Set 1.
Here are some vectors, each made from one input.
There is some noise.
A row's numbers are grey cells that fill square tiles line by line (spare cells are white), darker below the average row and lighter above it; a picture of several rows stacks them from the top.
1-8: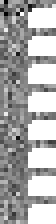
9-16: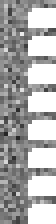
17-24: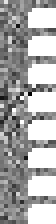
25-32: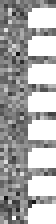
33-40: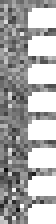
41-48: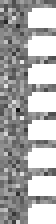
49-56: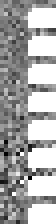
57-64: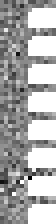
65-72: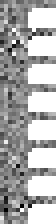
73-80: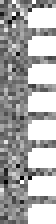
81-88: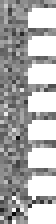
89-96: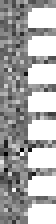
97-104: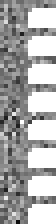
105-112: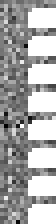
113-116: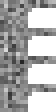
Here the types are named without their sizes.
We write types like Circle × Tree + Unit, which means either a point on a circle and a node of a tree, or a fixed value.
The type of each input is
Bool × Bool × Bool × Bool + Circle.
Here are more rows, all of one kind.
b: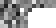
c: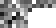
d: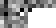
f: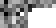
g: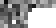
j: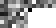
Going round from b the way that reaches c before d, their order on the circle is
b, c, j, d, f, g.
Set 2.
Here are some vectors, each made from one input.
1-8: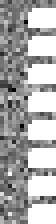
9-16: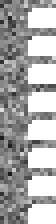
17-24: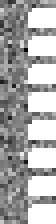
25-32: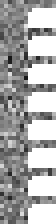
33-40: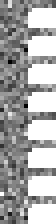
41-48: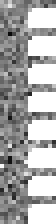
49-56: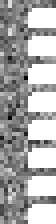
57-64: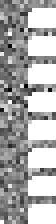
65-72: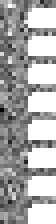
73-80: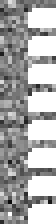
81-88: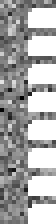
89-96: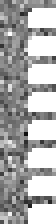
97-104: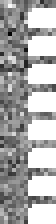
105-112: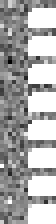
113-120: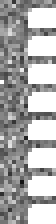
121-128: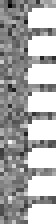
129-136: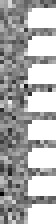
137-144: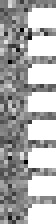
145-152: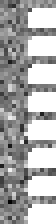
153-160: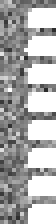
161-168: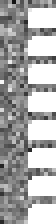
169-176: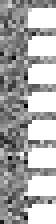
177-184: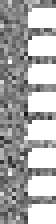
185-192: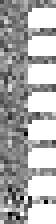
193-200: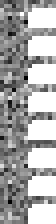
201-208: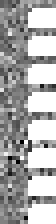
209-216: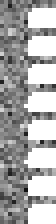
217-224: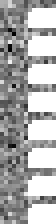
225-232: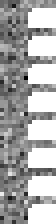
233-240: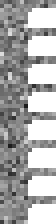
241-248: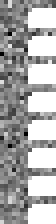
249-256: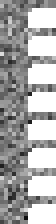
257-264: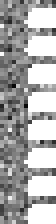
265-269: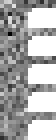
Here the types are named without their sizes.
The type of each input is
List(Line).
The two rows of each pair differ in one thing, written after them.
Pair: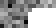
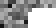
the place on the line in item 2 of the list
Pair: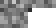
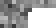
the place on the line in item 2 of the list
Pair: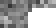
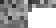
the place on the line in item 2 of the list
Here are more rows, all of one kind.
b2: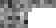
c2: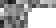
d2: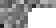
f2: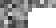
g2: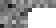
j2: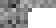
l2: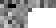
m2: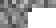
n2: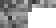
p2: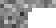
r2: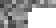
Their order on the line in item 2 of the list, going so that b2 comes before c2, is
m2, j2, n2, g2, b2, p2, c2, d2, f2, r2, l2.
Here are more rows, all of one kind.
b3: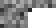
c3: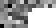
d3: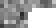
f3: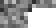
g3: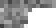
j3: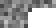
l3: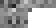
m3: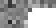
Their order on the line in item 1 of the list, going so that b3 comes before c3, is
m3, l3, b3, f3, j3, c3, g3, d3.
